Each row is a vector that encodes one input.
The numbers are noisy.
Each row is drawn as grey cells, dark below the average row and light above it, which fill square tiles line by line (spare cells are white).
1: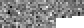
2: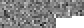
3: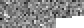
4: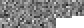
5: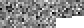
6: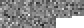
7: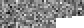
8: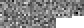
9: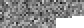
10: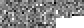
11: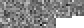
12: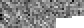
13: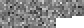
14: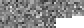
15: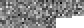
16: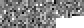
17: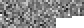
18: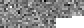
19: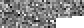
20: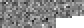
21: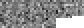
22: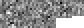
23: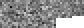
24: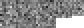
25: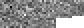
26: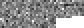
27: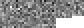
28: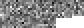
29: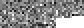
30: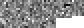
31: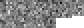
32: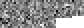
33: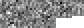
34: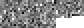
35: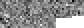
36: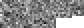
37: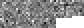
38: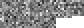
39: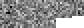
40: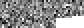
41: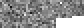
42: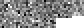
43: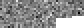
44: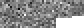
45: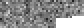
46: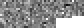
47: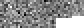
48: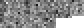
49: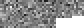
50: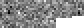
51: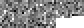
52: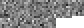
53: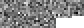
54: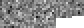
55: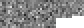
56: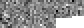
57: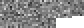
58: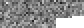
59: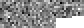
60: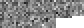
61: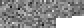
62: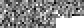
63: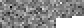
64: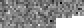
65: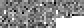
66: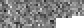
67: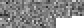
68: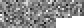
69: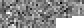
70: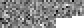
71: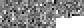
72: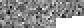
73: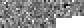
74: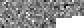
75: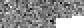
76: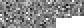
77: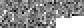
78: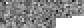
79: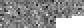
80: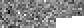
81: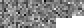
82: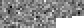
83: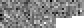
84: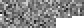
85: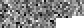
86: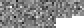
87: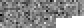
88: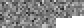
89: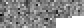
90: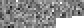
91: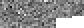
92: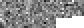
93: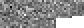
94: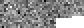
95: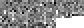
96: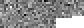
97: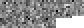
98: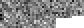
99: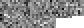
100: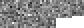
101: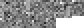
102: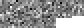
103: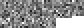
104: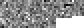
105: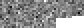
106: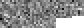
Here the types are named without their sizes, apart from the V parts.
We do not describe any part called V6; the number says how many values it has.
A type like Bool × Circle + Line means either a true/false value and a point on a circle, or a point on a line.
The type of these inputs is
Bool × Line × List(V6) + Label.
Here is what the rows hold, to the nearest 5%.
About 10% of them hold a label. The rest hold a point on a line and a true/false value, together with a list of values of V6.
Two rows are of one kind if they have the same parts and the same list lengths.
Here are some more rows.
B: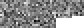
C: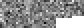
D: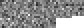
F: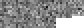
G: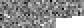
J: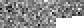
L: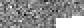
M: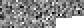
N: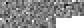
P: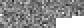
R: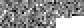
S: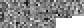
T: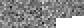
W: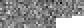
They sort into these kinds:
B, L, M, S
C, G, P, T
D, F, N, W
J
R

